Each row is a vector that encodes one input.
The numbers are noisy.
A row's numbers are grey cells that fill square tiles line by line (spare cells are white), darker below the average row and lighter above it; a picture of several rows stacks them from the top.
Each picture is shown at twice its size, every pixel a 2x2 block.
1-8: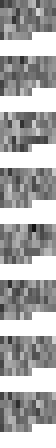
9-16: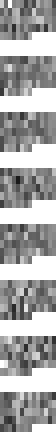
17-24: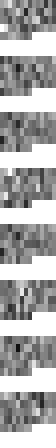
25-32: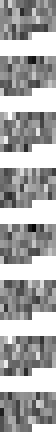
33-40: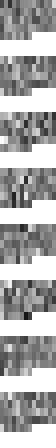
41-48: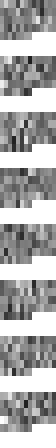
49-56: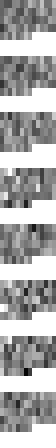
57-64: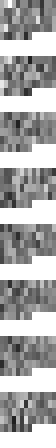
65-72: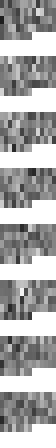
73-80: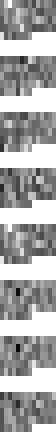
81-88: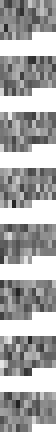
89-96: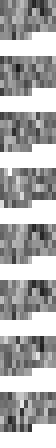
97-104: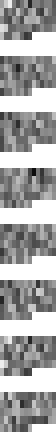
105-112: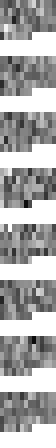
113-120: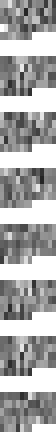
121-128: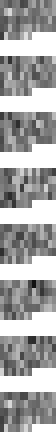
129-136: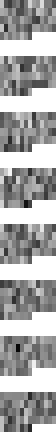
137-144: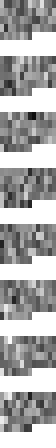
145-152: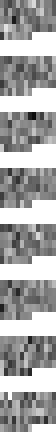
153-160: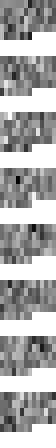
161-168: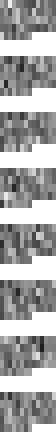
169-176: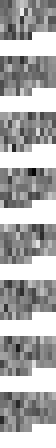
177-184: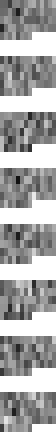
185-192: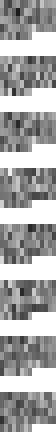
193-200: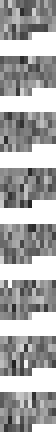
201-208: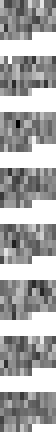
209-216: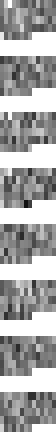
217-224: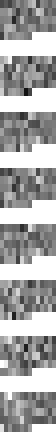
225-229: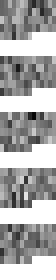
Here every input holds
either a node of a 16-node tree, or a node of a 19-node tree.
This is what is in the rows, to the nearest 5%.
About 50% of them hold a node of a 16-node tree. The rest hold a node of a 19-node tree.
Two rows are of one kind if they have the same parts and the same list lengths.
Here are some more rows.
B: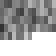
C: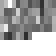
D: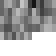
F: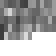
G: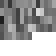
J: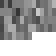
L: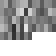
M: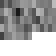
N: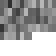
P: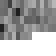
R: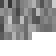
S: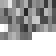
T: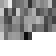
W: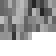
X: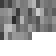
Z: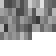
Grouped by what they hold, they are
B, F, G, J, M, N, P, R, X, Z
C, D, L, S, T, W

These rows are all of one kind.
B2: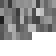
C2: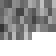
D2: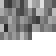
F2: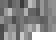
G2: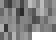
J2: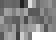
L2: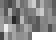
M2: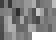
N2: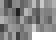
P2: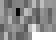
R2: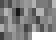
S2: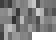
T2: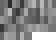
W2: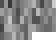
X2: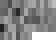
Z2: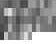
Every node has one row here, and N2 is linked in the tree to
P2 and X2.
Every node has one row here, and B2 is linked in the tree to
M2.
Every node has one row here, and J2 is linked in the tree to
F2.
